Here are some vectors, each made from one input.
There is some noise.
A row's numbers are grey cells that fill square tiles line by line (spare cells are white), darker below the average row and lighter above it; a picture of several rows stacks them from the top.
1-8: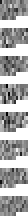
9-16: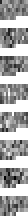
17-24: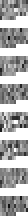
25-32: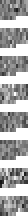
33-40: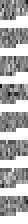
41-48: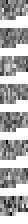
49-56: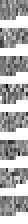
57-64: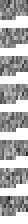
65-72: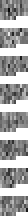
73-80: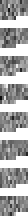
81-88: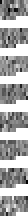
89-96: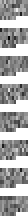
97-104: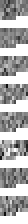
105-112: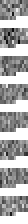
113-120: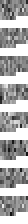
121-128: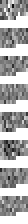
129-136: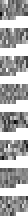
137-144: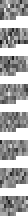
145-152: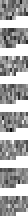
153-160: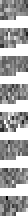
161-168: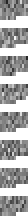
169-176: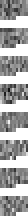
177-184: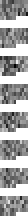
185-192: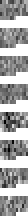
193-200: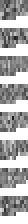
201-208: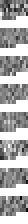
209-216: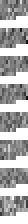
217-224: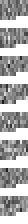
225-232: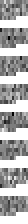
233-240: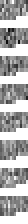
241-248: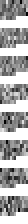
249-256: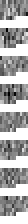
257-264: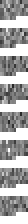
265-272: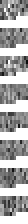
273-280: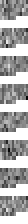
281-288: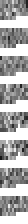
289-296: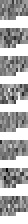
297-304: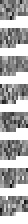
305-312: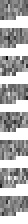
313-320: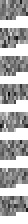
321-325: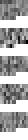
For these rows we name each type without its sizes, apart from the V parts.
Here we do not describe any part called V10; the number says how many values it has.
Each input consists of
a point on a circle, together with either four true/false values, or a list of values of V10.
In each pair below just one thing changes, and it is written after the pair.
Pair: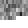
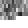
the value of V10 in item 2 of the list
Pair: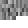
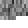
the value of V10 in item 2 of the list
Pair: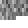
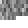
the value of V10 in item 2 of the list
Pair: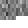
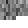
the value of V10 in item 1 of the list
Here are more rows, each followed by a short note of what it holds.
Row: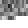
a point on a circle, together with a list of one item
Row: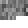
a point on a circle and four true/false values
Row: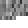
a point on a circle and four true/false values
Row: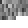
a point on a circle and four true/false values
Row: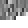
a point on a circle, together with a list of one item
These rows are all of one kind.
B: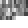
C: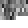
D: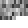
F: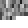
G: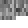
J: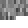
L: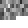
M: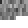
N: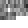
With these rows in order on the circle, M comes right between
J and L.
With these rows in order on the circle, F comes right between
D and L.
